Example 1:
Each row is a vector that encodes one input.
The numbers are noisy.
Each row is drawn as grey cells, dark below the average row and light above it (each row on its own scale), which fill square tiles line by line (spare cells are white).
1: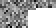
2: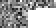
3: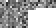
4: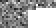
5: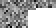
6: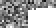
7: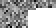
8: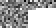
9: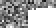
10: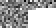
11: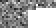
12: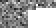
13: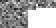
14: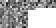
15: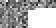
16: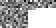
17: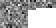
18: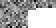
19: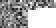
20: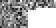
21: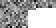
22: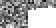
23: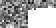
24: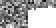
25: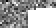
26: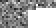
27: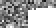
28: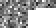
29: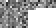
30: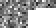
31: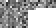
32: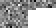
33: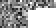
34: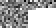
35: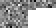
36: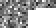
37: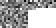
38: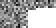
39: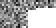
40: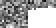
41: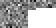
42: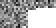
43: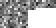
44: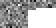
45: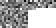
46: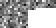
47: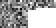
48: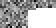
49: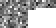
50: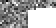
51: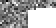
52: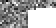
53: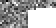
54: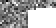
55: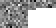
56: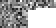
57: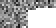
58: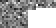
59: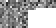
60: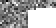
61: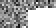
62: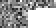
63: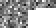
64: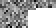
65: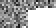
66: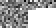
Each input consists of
a point on a 10-point circle.
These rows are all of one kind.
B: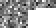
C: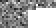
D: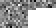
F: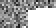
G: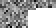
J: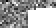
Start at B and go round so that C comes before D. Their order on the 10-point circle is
B, J, C, F, G, D.
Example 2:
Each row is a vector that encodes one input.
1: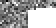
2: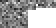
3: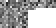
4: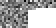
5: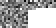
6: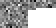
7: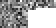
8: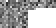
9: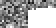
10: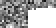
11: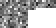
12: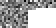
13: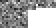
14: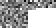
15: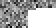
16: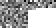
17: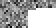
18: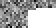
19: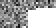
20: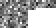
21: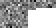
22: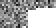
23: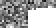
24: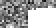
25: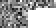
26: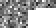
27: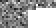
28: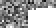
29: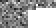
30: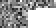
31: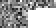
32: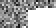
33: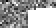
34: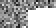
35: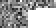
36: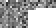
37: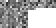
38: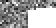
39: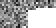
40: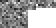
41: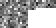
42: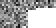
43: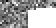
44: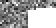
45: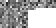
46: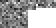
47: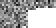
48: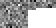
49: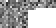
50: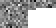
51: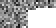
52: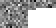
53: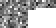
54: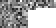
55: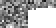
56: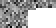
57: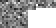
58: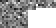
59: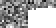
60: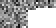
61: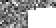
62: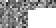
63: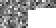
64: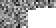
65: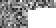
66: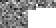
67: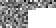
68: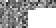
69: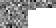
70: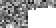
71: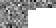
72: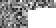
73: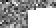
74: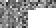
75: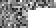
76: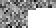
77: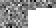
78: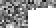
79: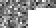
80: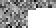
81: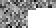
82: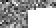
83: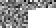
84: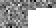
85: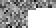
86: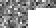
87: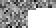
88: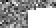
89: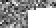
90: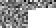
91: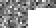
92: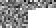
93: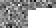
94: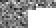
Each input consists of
a point on a 10-point circle.
